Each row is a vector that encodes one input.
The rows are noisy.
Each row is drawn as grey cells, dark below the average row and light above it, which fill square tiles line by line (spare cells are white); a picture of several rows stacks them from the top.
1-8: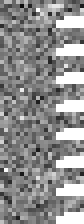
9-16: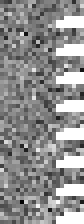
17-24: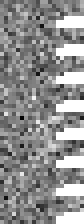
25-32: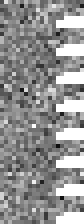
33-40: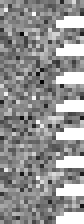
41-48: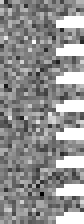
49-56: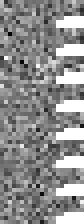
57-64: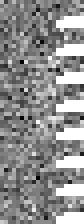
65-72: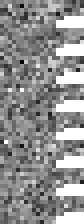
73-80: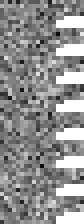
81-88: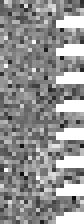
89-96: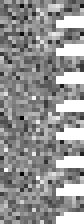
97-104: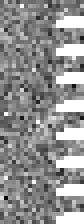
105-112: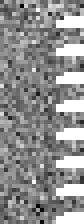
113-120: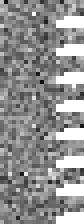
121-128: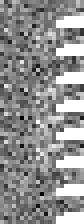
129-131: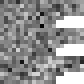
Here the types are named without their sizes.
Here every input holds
a point on each of two lines, together with either a fixed value, or four true/false values.
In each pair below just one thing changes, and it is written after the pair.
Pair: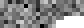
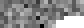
the place on one of the two lines
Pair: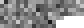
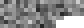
one of the four true/false values
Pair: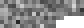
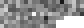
one of the four true/false values
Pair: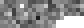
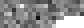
the place on one of the two lines
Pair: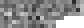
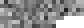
one of the four true/false values
